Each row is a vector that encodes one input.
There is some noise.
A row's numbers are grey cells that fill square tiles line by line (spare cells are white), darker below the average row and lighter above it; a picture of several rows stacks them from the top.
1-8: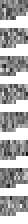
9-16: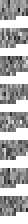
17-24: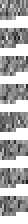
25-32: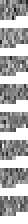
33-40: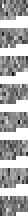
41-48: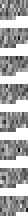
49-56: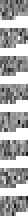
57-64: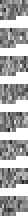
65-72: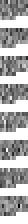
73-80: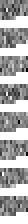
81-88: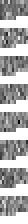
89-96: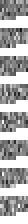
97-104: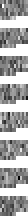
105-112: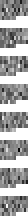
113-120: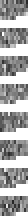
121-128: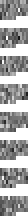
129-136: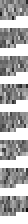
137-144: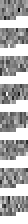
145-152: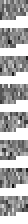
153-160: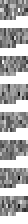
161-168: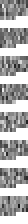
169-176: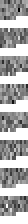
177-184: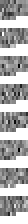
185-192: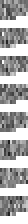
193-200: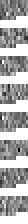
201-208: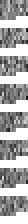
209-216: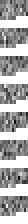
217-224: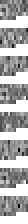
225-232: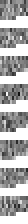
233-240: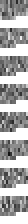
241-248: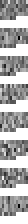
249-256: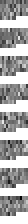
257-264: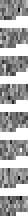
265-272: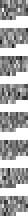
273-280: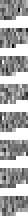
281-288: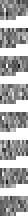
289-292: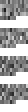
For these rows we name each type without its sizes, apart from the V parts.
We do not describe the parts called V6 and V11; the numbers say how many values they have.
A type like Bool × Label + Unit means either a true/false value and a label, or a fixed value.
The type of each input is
(Bool × V6 + Line) × V11.
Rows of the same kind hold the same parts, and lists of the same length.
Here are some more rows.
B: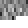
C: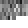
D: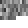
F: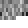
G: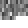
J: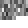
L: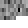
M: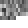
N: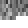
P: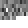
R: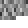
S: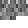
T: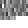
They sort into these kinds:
B, F, R
C, D, G, J, L, M, N, P, S, T

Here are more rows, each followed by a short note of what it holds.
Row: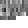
a true/false value, a value of V6 and a value of V11
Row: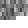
a true/false value, a value of V6 and a value of V11
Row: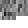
a true/false value, a value of V6 and a value of V11
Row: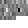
a true/false value, a value of V6 and a value of V11
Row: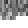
a true/false value, a value of V6 and a value of V11
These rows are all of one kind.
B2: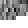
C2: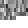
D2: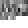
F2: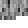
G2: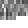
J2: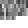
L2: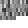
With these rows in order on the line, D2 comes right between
C2 and L2.
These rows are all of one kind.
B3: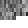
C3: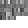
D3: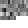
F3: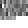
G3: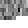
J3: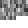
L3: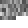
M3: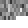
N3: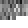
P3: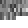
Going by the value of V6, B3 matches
D3 and F3.
